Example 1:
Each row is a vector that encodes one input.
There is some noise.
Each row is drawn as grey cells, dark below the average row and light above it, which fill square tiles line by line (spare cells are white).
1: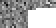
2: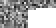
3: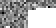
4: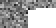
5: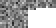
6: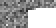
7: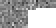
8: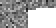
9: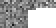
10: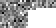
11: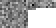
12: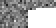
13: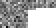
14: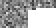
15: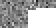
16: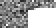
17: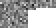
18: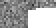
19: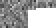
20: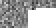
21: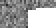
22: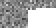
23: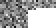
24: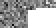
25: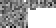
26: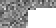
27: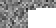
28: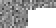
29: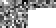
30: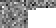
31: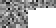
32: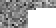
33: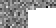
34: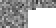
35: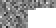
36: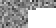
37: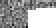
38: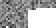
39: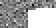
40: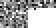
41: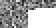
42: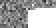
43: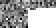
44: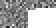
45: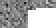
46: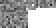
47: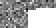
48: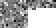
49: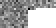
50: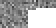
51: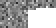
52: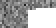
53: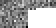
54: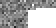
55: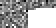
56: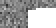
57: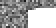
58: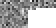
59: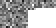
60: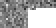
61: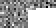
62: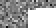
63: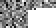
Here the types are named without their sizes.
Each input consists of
a list of points on a line.
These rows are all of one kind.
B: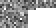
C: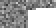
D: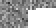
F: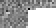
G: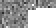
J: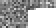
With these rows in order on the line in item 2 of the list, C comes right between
G and J.
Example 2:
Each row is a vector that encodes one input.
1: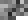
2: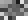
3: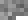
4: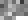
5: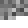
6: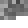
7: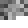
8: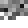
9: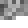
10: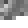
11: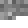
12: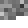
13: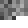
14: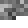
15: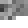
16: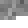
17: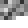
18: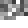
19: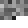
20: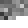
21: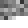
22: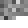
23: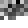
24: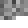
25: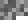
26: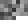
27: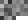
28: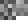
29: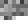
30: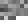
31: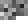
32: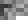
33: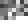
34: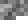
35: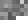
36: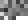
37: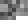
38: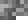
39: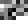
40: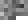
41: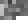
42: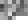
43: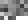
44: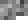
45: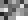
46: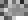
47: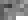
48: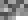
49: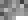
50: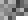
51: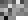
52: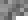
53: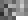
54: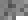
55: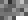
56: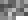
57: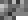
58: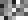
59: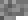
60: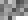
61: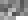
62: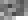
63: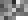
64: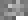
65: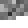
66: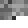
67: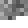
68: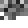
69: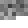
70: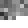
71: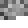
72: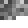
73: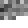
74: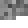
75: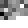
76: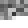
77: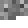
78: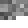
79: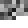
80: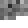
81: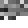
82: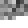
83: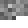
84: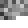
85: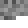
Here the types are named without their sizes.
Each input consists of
a point on a line and a true/false value.
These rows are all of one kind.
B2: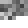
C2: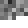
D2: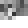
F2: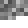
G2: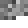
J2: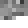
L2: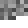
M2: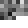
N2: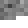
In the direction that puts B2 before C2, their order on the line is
D2, L2, B2, G2, N2, C2, M2, F2, J2.
